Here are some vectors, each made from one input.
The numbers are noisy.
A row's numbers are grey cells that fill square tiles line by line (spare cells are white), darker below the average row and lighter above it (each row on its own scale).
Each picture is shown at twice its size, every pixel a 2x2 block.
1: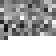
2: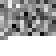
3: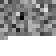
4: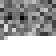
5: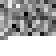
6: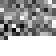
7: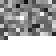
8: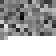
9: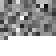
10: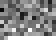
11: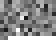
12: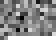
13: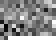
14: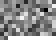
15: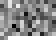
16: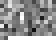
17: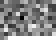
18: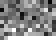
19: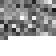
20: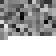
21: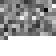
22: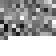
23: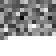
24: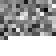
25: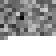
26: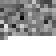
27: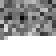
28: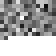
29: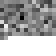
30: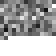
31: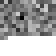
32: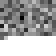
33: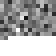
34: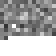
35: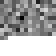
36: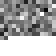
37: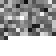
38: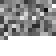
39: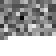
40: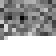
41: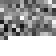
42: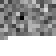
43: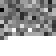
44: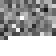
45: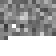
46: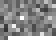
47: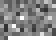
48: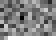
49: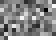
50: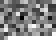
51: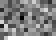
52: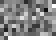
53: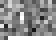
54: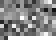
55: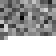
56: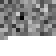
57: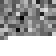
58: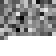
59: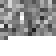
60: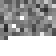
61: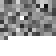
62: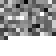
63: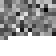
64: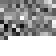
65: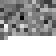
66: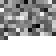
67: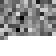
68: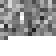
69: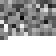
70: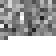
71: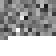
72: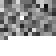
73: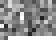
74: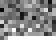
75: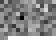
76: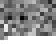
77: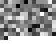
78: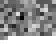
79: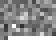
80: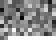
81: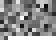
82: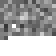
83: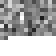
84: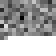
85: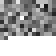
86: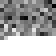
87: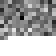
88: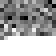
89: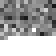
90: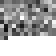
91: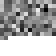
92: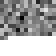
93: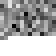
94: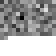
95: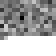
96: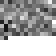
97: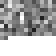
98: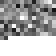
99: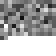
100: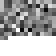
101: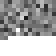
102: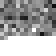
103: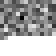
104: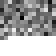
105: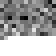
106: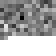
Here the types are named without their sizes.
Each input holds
a true/false value, together with either a fixed value, or a node of a tree.
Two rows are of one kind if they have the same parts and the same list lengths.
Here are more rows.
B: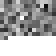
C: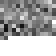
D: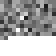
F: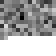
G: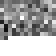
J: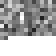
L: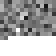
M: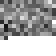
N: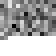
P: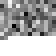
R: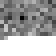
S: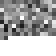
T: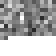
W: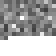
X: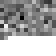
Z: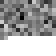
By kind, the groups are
B, C, D, F, G, L, M, R, S, W, X, Z
J, N, P, T

